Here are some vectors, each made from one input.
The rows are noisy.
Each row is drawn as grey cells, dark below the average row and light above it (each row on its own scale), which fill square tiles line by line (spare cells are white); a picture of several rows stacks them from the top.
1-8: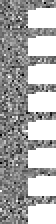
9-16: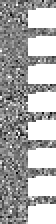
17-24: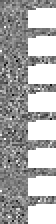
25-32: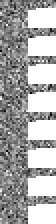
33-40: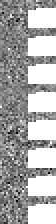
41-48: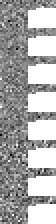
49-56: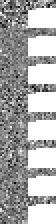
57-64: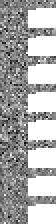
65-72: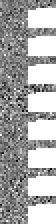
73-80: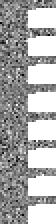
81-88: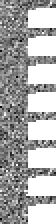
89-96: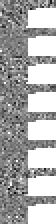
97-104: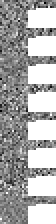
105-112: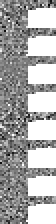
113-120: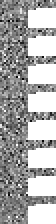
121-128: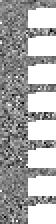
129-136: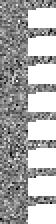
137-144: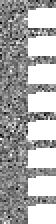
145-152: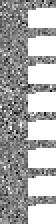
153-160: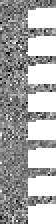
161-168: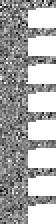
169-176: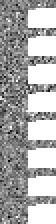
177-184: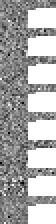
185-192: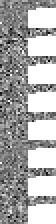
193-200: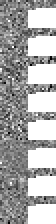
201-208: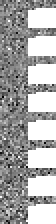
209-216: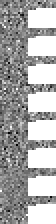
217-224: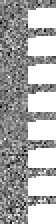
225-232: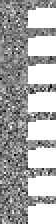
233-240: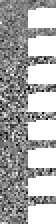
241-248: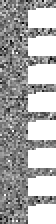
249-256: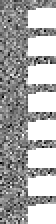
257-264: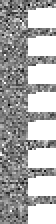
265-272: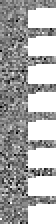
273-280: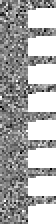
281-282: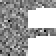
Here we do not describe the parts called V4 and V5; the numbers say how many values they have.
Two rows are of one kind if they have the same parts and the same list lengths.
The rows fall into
4 kinds.
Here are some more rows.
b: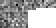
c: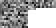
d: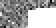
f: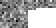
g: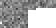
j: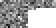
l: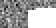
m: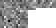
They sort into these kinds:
b, d
c, f, g, j
l
m

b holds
a node of a 9-node tree and a value of V5.
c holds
one of 7 labels and a value of V4.
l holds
a value of V5.
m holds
a point on a 6-point circle and a value of V4.
